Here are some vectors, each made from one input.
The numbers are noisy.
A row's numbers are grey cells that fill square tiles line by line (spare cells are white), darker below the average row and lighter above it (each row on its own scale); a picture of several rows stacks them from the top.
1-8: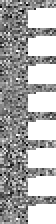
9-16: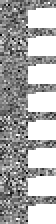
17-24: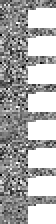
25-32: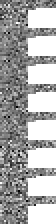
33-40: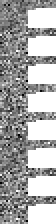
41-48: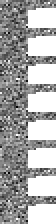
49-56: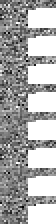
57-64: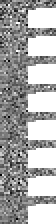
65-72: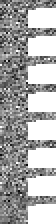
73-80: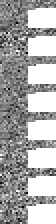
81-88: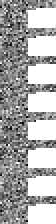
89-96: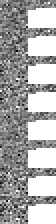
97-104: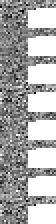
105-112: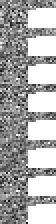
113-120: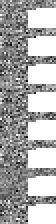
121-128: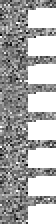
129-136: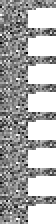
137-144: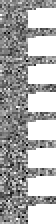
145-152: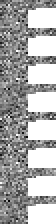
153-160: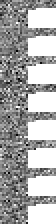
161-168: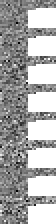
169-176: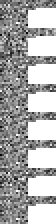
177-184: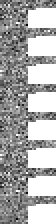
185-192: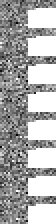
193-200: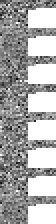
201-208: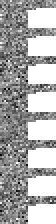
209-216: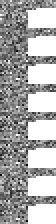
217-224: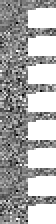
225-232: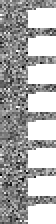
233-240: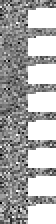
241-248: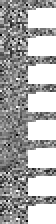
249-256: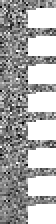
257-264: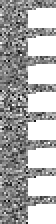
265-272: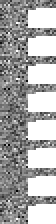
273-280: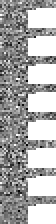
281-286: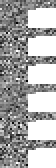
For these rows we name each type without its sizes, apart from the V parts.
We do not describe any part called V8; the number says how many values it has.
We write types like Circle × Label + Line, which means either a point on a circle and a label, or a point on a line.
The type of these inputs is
Bool × V8 + Line.
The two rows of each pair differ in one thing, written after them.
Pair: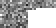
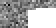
the true/false value
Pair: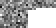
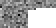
the value of V8
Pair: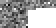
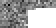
the value of V8
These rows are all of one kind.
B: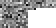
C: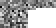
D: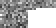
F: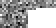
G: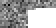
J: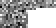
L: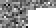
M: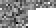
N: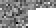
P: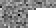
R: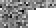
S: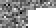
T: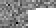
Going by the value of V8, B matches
L and S.
